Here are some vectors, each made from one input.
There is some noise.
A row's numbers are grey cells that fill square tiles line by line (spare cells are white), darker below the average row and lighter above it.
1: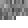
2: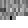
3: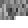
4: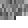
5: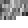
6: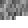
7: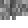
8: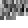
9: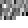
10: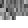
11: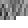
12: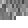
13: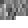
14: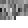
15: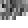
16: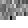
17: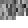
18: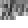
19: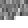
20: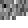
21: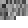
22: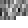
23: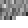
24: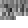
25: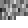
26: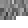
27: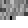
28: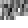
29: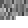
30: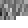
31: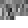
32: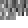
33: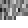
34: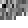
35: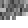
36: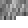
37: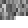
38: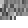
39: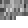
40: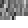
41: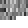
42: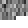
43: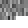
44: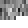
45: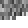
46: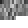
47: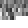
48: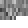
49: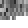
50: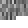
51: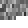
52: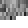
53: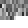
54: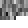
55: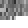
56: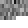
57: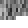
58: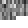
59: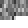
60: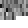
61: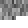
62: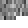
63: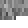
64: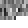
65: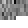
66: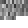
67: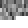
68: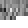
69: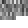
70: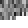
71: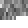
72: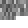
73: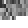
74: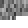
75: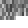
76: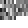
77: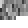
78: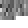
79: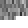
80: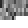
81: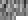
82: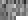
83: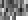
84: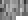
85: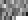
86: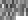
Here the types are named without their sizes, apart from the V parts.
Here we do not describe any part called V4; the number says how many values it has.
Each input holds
a point on each of two circles, a true/false value and a value of V4.
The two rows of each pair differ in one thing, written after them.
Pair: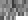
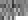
the place on one of the two circles
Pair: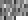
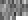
the true/false value
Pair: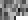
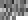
the true/false value
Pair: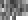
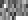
the place on one of the two circles
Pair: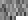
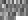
the true/false value
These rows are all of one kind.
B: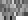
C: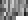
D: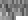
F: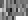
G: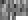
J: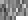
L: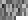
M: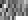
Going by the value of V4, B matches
D and J.
